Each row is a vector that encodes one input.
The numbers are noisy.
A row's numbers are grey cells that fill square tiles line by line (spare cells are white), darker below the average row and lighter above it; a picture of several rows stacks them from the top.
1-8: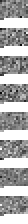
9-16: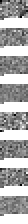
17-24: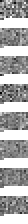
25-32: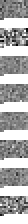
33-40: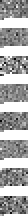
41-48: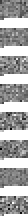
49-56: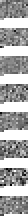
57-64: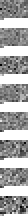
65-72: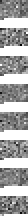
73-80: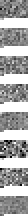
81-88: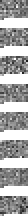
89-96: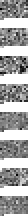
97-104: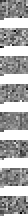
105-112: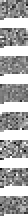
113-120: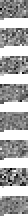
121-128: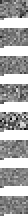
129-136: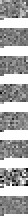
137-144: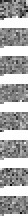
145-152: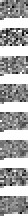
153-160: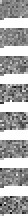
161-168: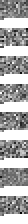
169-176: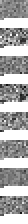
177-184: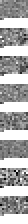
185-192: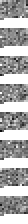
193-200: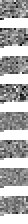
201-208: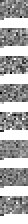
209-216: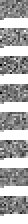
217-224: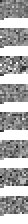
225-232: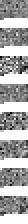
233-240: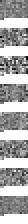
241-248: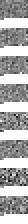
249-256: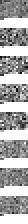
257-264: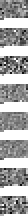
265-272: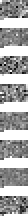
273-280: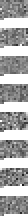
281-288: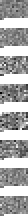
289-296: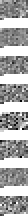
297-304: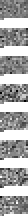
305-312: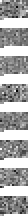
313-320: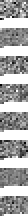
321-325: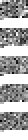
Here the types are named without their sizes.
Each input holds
a point on each of two lines and a true/false value.
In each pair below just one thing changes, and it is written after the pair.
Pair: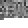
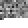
the true/false value
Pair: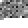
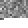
the place on one of the two lines
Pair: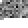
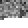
the true/false value
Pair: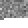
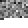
the true/false value
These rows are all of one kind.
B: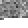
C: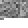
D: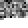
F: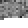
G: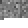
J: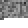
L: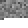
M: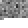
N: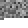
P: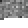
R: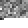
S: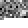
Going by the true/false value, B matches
C, D, M and R.
